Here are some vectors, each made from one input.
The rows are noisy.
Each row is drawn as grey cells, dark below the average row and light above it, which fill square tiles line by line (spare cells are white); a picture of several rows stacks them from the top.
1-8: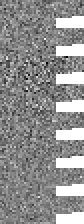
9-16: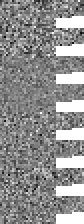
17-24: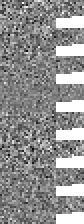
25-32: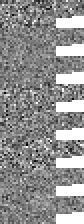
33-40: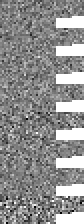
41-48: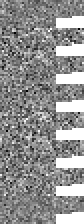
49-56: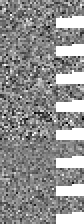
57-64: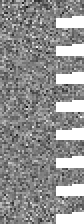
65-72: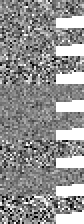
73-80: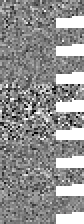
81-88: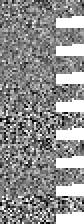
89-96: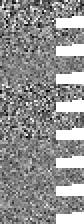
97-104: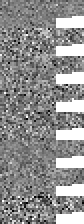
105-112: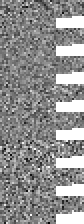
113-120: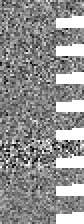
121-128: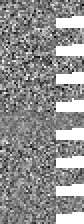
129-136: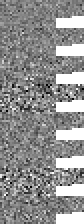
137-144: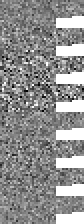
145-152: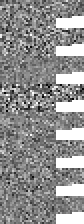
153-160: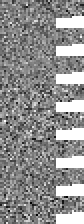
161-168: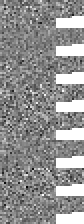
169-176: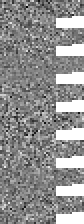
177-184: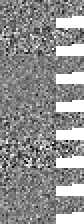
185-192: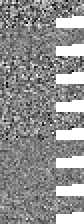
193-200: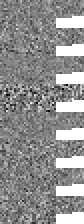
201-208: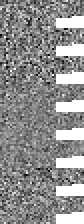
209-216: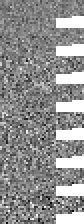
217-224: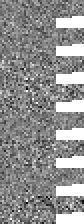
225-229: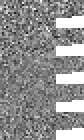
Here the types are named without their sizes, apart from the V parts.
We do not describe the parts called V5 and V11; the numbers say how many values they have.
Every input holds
a point on a line, together with either a fixed value, or a true/false value, a value of V5 and a value of V11.
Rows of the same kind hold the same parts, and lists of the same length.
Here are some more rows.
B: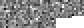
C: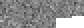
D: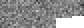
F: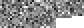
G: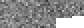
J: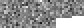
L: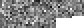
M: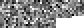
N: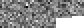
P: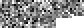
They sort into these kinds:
B, J, L, M
C, D, F, G, N, P

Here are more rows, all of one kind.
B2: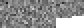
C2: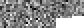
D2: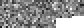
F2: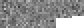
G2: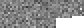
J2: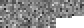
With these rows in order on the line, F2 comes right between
B2 and G2.
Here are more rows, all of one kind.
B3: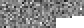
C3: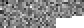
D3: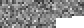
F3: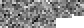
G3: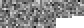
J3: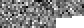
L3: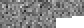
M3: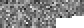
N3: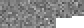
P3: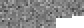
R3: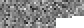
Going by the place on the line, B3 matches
F3, J3 and M3.
